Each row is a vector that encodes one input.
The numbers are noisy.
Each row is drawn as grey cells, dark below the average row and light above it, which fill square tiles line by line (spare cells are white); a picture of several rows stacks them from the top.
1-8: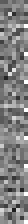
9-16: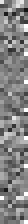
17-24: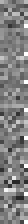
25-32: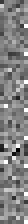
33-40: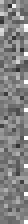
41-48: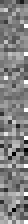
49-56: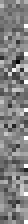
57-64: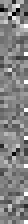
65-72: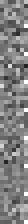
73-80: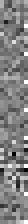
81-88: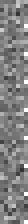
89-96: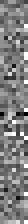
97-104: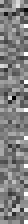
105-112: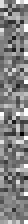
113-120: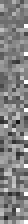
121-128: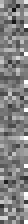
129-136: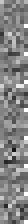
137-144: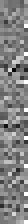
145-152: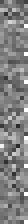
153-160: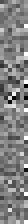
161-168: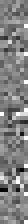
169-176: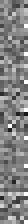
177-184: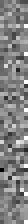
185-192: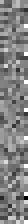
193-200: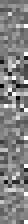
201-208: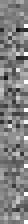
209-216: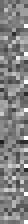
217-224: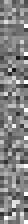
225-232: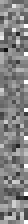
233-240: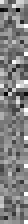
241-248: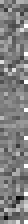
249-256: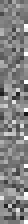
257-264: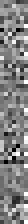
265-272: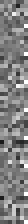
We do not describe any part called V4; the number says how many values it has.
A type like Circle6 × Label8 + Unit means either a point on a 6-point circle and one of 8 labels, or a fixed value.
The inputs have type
Bool × Line5 × V4 + List3(Line10).
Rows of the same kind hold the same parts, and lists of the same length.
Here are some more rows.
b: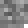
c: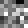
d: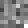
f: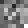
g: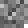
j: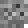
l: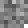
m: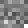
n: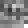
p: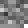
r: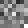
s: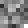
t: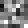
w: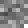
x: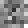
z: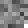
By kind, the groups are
b, f, l, m, x
c
d, g, p, r, w
j, s, t, z
n

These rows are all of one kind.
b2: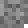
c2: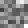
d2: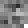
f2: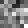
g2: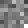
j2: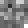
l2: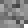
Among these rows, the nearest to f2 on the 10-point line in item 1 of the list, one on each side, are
d2 and l2.
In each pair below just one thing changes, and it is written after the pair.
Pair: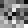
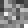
the value of V4
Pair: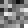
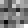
the place on the 5-point line
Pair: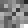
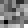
the value of V4
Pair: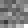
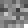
the value of V4
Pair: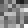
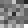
the place on the 5-point line
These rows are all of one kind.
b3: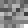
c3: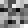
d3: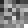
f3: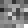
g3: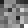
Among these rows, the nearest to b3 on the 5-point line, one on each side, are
c3 and f3.
